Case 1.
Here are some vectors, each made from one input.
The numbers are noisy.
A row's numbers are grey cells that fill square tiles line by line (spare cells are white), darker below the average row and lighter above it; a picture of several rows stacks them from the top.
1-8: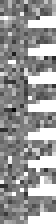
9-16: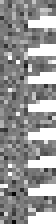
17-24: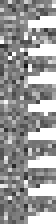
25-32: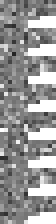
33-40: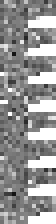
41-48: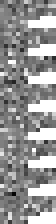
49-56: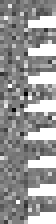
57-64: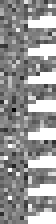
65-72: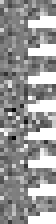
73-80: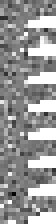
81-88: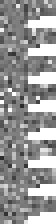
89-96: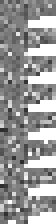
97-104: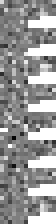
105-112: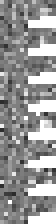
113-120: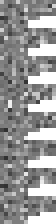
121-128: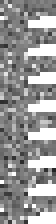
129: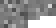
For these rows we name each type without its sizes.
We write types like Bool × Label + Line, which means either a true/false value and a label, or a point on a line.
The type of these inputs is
Circle + Tree × Tree + Unit.
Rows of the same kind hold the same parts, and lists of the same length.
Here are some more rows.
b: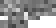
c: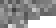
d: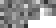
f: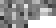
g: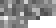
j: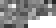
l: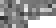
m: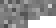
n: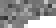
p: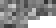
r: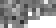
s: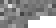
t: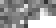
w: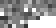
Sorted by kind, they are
b, c, g, j, m, p, r, s
d, f, l, n, t
w

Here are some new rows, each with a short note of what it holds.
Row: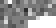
a node of each of two trees
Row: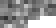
a point on a circle
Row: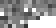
a fixed value
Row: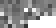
a fixed value
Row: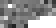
a node of each of two trees
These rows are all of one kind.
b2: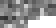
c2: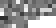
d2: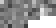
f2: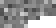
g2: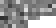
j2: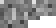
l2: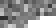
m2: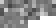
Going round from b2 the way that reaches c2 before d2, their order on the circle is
b2, l2, c2, g2, j2, d2, m2, f2.
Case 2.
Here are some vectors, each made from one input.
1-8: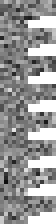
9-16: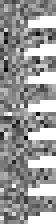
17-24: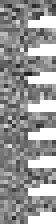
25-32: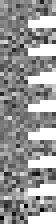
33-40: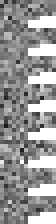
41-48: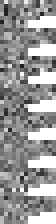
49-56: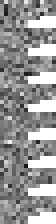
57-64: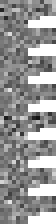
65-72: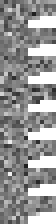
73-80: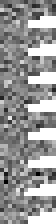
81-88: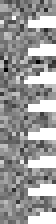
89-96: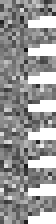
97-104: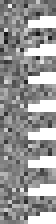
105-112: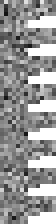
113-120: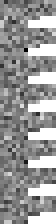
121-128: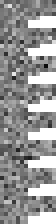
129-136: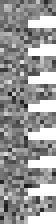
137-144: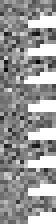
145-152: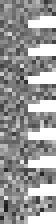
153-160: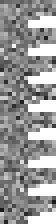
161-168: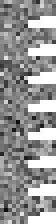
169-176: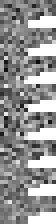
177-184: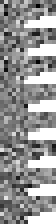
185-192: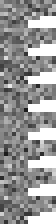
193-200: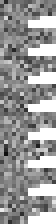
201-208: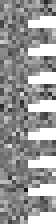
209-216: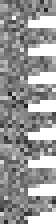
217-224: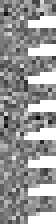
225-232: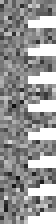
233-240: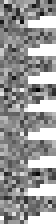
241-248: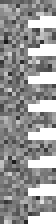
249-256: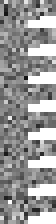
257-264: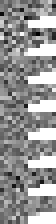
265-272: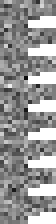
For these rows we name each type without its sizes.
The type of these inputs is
Circle × Label + Line.
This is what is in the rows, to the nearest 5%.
About 60% of them hold a point on a circle and a label. The rest hold a point on a line.
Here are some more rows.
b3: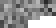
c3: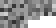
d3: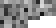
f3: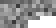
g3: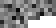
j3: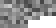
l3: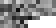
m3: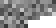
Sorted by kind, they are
b3, c3, f3, j3
d3, g3, l3, m3

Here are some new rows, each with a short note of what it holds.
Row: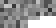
a point on a circle and a label
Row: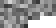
a point on a line
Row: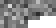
a point on a circle and a label
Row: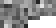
a point on a line
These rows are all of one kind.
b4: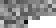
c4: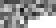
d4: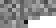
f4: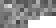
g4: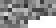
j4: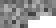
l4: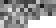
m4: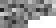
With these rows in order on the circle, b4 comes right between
j4 and m4.
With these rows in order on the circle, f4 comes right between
d4 and l4.
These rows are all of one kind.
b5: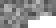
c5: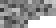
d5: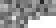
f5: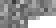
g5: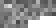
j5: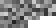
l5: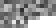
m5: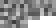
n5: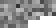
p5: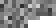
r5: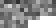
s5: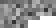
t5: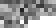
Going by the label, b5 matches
n5 and s5.
